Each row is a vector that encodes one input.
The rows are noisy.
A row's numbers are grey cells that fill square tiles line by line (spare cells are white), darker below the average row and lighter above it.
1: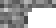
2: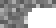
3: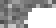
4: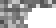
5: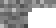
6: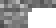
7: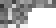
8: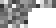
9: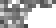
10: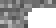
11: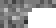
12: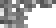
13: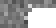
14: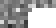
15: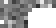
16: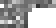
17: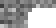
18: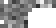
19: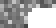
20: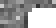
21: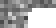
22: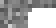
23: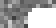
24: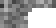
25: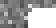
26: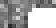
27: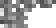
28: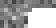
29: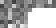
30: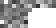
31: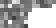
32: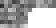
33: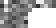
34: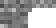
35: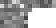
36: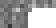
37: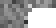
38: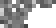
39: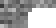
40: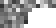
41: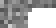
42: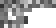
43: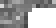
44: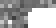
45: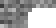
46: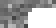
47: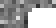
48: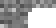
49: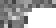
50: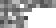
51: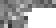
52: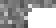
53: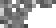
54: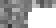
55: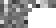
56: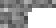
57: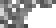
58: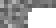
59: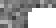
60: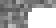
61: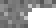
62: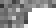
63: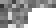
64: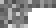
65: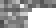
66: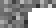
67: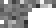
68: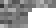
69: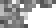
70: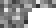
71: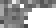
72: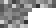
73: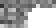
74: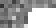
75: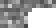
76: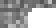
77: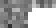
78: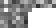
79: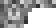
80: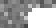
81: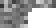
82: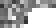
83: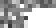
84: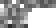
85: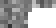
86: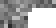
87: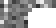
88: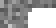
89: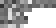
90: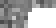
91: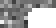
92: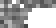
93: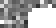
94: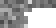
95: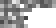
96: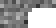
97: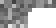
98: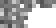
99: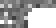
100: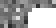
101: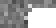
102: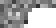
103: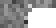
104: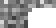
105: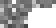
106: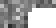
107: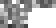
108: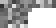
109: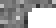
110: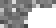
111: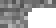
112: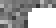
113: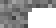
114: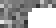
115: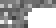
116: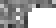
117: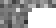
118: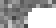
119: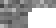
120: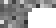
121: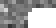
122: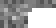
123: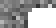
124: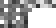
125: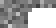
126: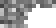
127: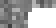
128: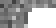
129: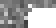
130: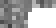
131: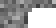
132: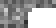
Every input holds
four true/false values.
